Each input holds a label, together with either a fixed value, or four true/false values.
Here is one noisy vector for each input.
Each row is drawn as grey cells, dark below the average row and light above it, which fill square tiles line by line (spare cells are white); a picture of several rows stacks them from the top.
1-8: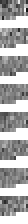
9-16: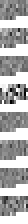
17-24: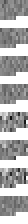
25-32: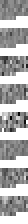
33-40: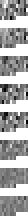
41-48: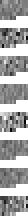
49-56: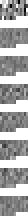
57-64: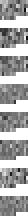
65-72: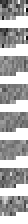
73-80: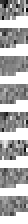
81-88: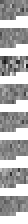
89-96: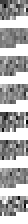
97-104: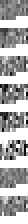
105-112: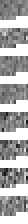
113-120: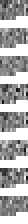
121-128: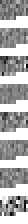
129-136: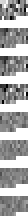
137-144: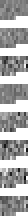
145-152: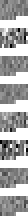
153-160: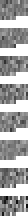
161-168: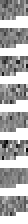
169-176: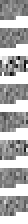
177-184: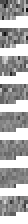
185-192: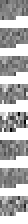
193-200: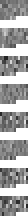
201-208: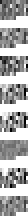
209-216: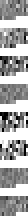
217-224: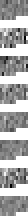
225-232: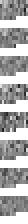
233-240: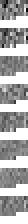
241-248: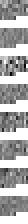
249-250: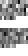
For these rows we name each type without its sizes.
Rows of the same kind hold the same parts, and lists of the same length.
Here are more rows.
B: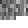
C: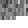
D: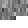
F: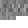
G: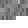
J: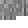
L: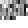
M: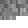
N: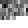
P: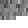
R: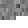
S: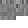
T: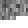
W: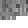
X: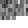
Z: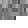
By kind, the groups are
B, C, F, G, J, L, M, N, P, R, S, T, W, X, Z
D

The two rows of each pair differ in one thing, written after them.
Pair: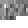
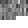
one of the four true/false values
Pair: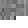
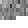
the label
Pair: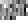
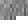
one of the four true/false values
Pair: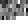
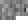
the label
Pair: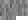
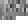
the label
